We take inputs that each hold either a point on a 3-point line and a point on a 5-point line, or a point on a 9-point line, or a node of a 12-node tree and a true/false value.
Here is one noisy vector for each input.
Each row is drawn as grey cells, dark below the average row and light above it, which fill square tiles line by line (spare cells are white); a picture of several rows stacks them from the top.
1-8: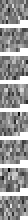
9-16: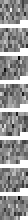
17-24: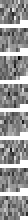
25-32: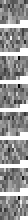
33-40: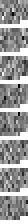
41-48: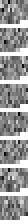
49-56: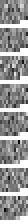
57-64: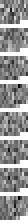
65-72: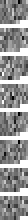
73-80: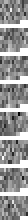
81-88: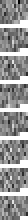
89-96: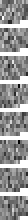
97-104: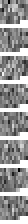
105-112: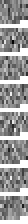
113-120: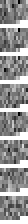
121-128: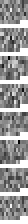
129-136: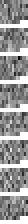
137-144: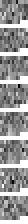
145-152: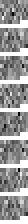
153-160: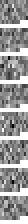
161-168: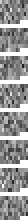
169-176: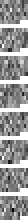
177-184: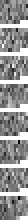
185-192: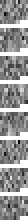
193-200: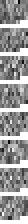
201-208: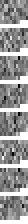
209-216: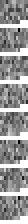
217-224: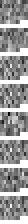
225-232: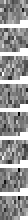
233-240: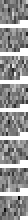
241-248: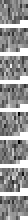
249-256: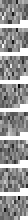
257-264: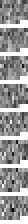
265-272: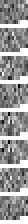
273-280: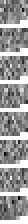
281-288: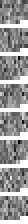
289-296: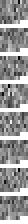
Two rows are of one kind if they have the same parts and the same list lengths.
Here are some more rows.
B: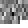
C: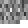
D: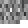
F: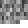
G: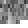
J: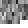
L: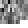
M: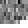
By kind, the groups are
B, J, L
C, D, F, G
M

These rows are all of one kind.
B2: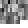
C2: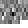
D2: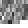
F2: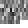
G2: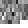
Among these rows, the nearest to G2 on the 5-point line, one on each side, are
C2 and D2.
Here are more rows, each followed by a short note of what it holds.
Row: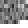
a node of a 12-node tree and a true/false value
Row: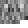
a node of a 12-node tree and a true/false value
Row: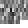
a point on a 3-point line and a point on a 5-point line
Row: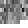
a point on a 9-point line
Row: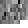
a node of a 12-node tree and a true/false value
